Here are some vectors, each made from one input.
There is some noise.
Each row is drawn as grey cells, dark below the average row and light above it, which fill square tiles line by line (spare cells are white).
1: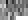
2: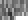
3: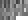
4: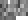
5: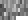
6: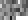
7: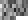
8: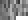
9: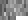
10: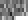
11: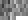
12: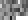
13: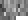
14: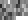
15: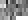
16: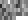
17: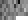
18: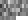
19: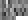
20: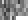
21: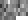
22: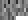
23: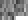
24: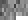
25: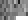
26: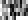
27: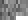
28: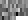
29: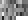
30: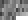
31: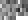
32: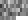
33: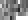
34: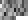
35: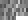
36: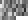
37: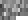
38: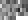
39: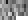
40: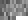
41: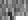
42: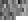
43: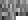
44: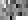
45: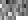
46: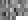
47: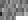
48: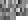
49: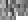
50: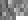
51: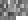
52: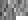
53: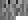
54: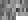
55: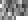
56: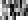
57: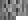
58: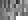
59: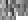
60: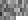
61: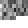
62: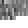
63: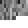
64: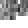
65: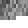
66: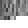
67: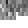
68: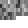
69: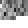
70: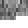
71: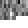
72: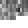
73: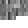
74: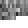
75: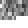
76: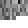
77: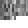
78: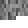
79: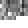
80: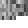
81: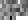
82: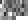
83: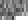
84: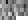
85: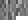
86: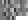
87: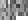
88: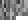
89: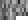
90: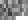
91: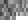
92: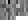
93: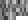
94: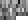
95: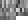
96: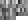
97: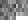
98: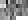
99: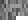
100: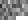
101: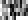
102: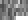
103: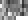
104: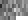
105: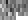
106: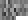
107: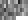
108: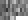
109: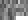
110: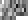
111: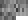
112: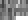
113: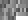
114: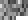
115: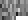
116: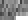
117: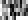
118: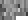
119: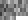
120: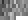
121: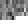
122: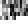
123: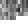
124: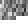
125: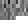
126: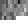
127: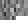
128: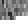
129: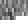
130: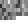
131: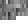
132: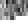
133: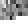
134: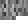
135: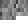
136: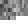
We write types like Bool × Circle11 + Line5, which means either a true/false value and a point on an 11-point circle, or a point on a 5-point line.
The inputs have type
List2(Line5 × Line5).
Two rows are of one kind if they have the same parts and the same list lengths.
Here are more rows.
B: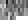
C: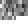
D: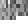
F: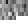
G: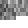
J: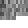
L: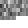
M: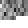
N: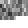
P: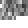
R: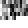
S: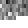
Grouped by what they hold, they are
B, C, D, F, M, P, S
G, J, L, N
R

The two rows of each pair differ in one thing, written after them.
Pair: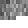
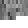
the place on one of the two 5-point lines in item 1 of the list
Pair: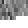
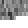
the place on one of the two 5-point lines in item 2 of the list
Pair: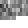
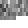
the place on one of the two 5-point lines in item 2 of the list
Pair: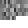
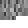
the place on one of the two 5-point lines in item 2 of the list
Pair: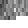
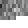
the place on one of the two 5-point lines in item 2 of the list
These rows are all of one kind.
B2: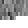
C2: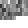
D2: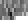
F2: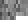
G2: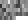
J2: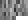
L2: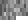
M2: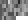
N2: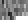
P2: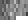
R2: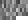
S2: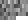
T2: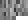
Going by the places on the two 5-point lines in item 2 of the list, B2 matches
F2, J2, L2 and T2.
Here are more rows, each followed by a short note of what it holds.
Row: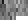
a list of two items
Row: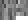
a list of two items
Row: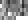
a list of one item
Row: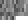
a list of two items
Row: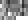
a list of one item
